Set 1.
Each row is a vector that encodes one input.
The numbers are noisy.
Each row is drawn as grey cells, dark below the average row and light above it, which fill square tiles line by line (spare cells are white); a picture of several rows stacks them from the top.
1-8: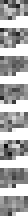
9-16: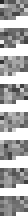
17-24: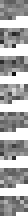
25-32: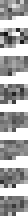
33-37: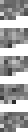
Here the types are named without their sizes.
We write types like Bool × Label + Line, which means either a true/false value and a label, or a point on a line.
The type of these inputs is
Line.
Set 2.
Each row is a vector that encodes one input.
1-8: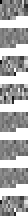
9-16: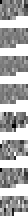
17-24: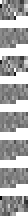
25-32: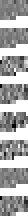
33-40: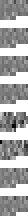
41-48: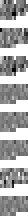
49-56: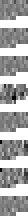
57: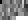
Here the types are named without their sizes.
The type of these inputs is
Label.
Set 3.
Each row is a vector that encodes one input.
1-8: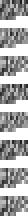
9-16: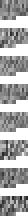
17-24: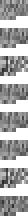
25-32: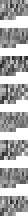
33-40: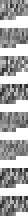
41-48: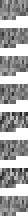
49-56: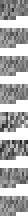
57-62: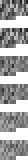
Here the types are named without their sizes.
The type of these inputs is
Line.
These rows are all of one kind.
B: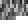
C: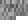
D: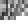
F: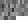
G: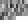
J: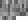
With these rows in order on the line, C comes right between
G and J.
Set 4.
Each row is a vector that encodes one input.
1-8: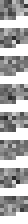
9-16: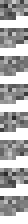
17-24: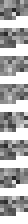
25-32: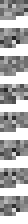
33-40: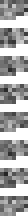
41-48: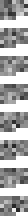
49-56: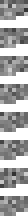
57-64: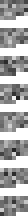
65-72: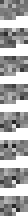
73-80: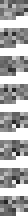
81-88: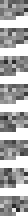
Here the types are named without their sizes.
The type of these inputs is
Line.
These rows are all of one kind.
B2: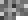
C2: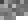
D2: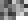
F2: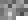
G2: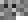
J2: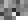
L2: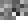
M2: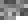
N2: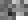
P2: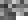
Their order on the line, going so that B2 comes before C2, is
D2, N2, P2, G2, B2, M2, F2, C2, J2, L2.
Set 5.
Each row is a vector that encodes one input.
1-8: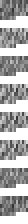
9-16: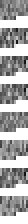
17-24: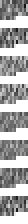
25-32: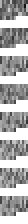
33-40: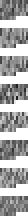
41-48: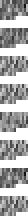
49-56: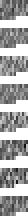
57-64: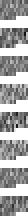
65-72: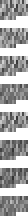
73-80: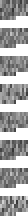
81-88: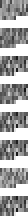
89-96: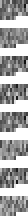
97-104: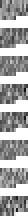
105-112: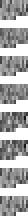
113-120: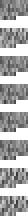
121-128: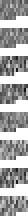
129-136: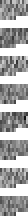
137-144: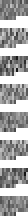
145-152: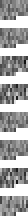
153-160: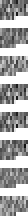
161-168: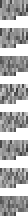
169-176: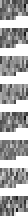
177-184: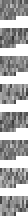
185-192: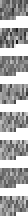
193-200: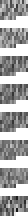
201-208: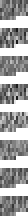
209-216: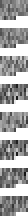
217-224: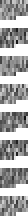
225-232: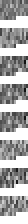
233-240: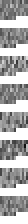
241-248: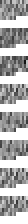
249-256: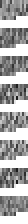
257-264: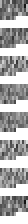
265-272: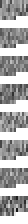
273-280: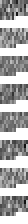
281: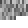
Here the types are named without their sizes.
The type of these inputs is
Line.
